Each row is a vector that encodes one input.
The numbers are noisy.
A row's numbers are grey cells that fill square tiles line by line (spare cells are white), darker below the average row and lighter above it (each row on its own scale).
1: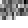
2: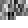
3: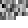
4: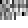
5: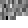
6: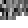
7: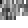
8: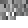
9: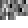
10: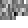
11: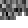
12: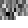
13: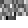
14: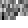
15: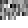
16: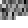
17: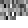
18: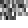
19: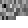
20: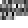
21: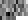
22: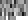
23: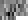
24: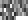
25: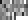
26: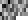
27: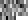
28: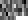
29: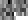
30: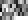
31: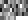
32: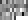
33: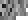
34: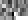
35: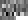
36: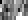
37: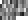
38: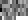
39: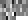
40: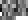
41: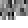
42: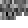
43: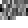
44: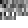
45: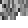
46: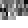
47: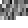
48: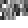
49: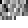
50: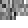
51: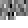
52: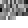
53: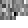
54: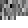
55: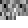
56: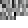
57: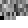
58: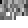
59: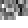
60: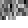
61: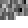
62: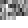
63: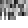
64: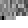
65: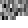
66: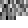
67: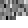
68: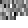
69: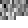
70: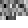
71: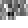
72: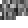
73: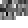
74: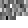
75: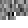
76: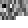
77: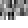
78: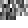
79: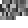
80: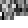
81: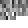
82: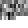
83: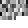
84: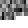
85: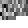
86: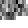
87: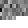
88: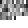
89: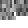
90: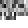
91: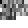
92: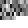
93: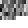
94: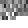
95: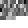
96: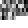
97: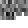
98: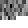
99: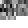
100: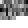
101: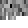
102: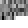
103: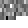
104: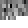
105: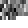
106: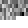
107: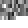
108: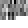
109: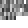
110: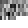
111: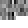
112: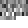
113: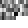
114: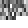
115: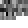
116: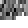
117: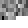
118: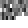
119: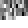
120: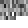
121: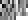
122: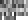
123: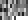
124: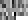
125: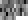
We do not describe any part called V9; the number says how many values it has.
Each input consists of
a value of V9, together with either a point on a 4-point line and a true/false value, or a point on a 7-point line.
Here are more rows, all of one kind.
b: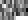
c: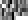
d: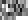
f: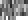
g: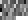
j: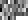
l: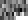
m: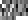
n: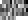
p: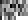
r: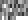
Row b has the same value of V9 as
f, n and r.
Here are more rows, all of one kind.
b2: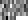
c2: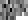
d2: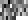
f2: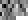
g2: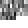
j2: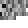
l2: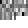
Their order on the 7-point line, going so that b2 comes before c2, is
l2, g2, b2, d2, c2, j2, f2.
